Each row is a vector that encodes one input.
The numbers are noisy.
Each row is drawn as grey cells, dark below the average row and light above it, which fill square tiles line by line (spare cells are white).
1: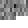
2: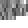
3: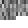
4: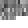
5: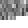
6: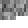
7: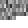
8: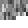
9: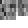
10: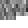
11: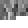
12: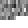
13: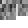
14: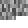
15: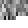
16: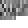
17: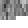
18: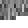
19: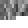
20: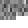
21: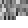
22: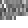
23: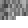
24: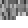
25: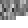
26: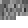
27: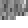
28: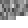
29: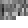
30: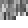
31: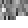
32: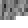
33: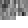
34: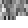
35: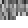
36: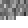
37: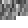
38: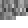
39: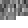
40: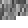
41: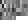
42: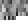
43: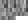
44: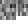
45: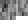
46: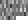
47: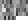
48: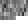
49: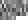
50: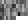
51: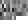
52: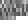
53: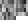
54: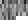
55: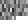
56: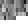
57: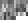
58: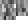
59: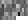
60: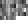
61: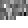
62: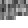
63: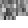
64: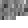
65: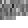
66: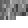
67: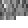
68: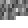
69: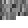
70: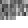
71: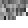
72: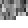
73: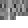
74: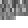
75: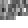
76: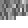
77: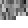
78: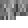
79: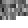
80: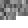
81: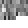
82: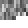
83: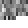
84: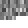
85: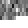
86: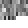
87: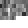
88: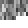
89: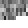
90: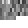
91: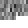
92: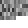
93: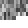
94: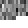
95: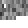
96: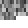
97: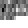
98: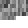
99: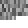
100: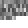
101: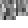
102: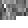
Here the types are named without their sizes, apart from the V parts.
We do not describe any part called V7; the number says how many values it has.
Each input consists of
a value of V7, together with a list of points on a line.
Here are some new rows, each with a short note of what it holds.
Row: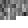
a value of V7, together with a list of two items
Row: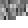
a value of V7, together with the empty list
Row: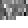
a value of V7, together with a list of one item
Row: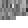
a value of V7, together with a list of one item
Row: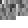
a value of V7, together with a list of two items
